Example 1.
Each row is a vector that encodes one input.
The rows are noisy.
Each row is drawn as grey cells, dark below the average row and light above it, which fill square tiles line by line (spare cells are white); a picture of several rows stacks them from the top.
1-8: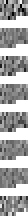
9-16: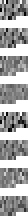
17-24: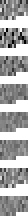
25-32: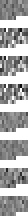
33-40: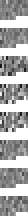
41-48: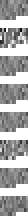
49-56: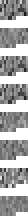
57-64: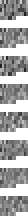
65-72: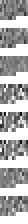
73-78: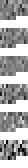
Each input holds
a point on a 4-point line.
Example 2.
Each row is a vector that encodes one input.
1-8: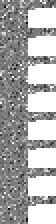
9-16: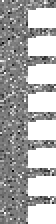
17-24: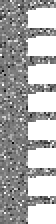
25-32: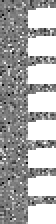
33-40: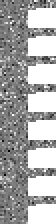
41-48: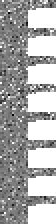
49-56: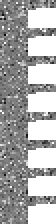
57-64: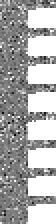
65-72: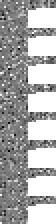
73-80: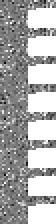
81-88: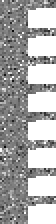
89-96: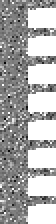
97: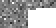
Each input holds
a point on an 18-point line.
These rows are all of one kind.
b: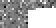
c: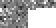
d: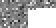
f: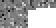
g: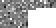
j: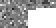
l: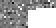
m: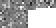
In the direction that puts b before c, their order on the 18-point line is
b, c, g, d, f, m, j, l.
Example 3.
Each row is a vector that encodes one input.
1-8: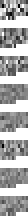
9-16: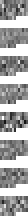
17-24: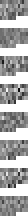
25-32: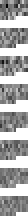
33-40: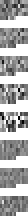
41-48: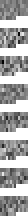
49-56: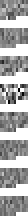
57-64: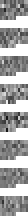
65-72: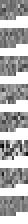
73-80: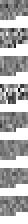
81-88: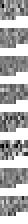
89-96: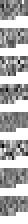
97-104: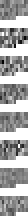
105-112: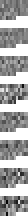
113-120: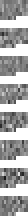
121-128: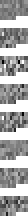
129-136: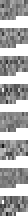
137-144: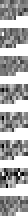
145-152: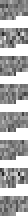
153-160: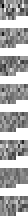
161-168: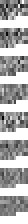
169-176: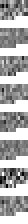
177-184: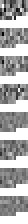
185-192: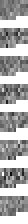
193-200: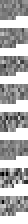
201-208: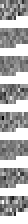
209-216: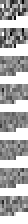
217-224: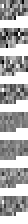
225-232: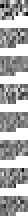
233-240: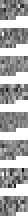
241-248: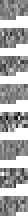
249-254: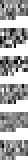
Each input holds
a point on a 10-point circle.
